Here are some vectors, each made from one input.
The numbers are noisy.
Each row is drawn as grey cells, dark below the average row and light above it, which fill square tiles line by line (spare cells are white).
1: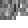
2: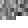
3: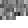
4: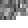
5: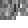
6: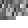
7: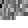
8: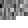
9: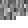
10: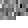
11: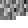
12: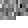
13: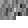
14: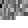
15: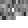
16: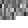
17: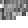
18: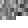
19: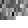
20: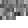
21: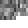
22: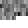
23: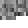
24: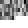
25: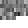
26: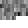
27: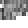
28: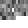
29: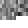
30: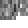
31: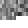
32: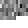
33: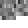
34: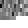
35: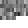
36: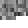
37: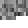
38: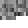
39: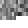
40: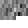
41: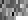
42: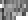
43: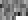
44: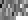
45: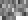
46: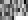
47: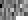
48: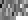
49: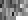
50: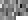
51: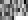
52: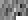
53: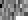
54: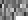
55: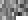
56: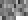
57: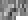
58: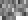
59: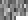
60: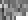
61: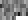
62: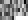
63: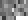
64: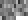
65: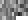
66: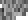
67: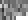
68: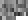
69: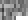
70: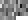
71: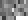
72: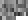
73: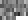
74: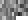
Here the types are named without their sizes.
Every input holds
a list of points on a circle.
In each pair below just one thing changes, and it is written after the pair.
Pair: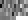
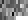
the place on the circle in item 2 of the list
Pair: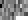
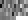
the place on the circle in item 1 of the list
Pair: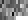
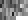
the place on the circle in item 2 of the list
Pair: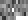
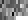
the place on the circle in item 1 of the list
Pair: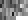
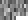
the place on the circle in item 1 of the list
